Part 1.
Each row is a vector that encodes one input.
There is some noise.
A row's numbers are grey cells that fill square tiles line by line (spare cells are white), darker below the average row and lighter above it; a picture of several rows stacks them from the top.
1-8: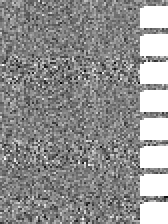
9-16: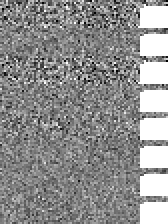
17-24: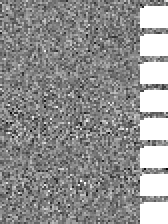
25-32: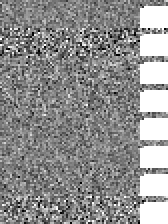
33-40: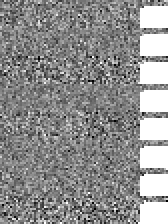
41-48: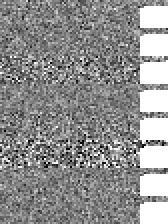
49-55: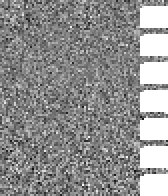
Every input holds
a point on an 11-point circle.
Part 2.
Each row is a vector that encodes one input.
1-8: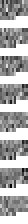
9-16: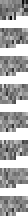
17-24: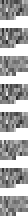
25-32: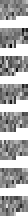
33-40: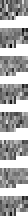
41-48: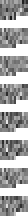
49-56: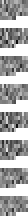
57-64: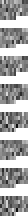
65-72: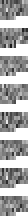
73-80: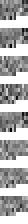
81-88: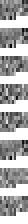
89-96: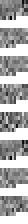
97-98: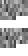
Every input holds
a point on a 10-point line.
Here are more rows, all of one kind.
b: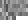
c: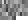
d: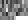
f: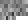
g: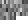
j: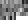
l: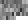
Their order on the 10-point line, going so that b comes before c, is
d, l, f, b, c, g, j.
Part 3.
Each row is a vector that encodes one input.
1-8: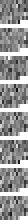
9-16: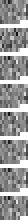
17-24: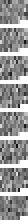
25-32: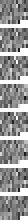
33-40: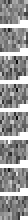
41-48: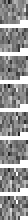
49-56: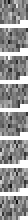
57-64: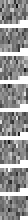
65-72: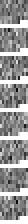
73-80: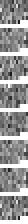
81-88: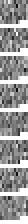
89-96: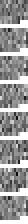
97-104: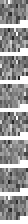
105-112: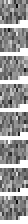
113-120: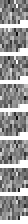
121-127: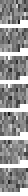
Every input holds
a point on a 13-point circle.
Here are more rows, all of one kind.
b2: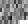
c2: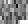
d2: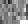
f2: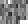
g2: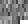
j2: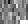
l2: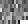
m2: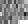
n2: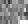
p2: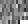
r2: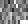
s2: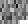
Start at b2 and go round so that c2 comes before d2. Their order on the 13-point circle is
b2, s2, c2, f2, g2, p2, l2, r2, j2, d2, n2, m2.
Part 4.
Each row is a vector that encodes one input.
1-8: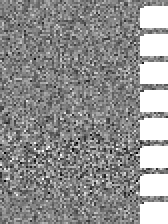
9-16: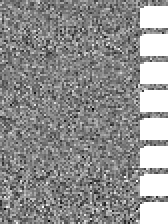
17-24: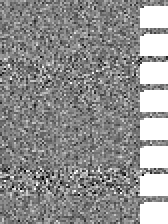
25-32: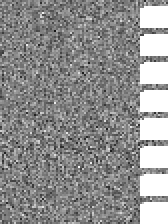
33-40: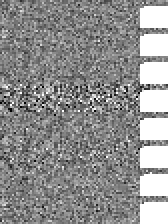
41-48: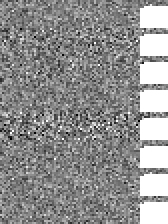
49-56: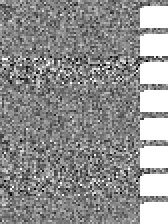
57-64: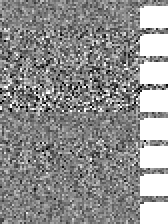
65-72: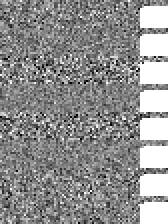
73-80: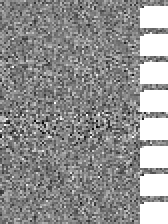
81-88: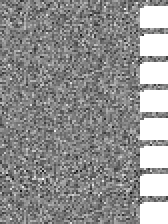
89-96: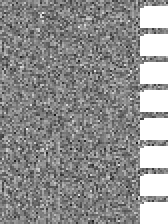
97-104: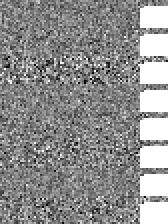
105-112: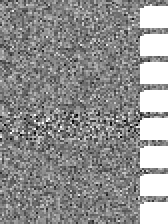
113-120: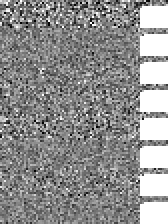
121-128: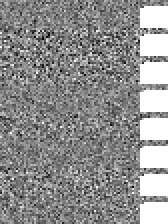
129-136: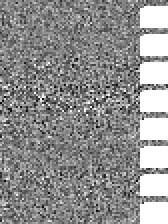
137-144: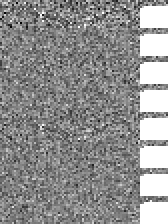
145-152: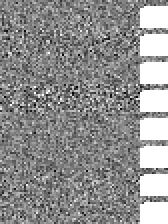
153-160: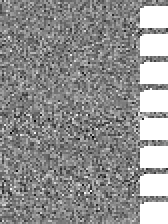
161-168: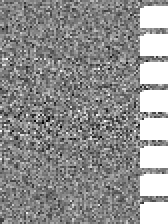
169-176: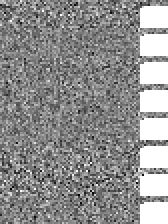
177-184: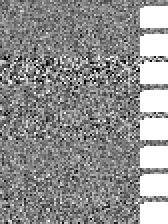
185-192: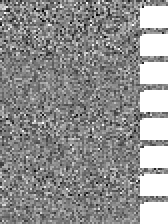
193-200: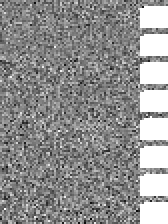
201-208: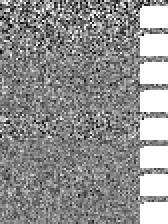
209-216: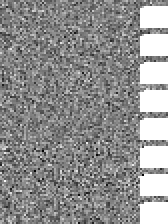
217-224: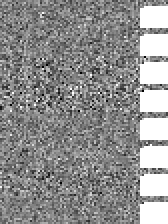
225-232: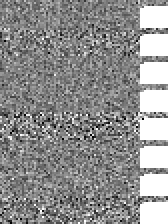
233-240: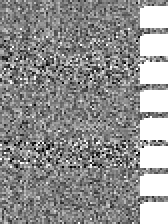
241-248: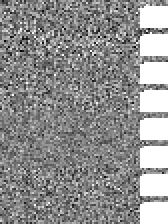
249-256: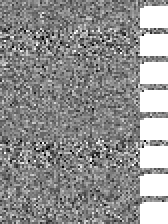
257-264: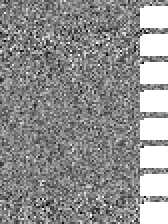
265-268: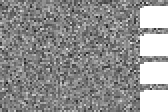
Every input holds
a point on a 17-point circle.
